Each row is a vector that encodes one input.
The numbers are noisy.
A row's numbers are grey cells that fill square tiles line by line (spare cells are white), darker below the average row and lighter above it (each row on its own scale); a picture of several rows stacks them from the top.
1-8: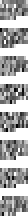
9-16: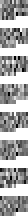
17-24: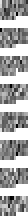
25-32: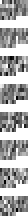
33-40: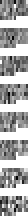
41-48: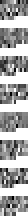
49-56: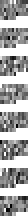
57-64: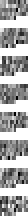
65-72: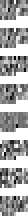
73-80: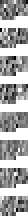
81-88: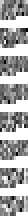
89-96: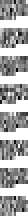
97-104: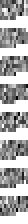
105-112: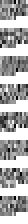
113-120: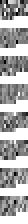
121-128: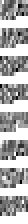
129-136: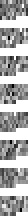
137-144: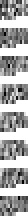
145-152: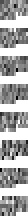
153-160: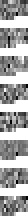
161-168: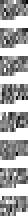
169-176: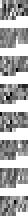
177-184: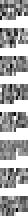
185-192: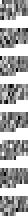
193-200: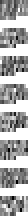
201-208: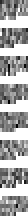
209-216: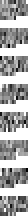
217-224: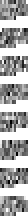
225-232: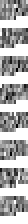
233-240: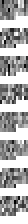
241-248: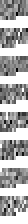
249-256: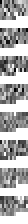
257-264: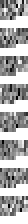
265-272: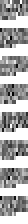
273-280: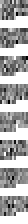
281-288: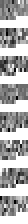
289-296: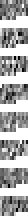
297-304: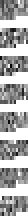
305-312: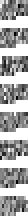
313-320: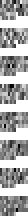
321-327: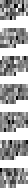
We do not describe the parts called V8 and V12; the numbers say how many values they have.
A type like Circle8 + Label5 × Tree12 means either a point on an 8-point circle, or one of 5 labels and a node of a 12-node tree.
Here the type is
Bool × Bool × Bool × Bool × (Line15 + V12) + V8.
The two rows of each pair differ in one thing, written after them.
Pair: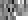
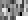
the value of V12
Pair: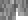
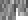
one of the four true/false values
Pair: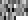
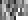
the value of V12
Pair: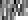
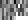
one of the four true/false values
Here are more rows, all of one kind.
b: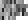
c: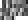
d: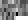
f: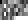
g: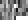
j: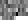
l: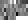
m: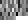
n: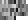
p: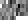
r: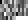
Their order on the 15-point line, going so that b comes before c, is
b, n, g, m, r, f, l, j, d, c, p.
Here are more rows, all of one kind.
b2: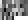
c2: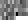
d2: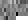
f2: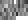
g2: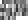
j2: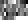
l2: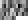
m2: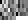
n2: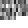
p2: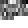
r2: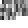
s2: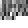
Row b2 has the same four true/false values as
g2, n2, p2 and r2.
